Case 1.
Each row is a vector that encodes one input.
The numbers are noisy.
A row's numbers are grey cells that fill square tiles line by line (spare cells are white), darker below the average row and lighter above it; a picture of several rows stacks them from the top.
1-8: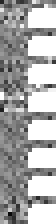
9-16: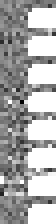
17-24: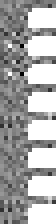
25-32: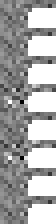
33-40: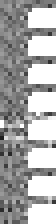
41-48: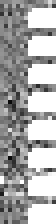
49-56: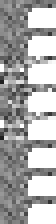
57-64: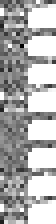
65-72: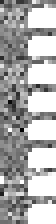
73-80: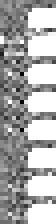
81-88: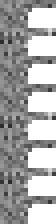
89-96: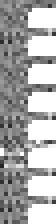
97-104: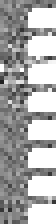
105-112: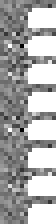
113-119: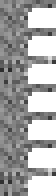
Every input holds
a point on a 7-point line.
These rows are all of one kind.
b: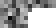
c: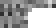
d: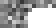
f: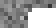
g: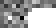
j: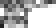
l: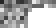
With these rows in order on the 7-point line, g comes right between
d and l.
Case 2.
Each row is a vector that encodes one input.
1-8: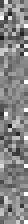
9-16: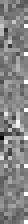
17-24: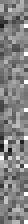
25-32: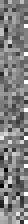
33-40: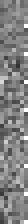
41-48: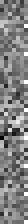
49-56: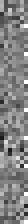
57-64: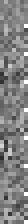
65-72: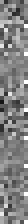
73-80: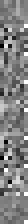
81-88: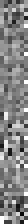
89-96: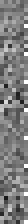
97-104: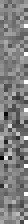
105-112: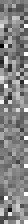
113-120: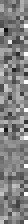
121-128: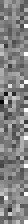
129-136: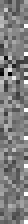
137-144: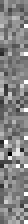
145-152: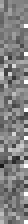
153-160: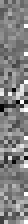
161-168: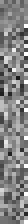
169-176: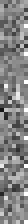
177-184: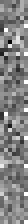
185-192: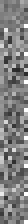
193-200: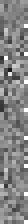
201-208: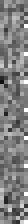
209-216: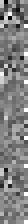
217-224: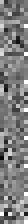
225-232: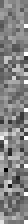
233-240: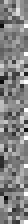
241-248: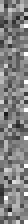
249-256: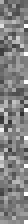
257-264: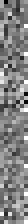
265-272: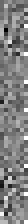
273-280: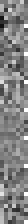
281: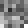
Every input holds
a node of a 9-node tree.
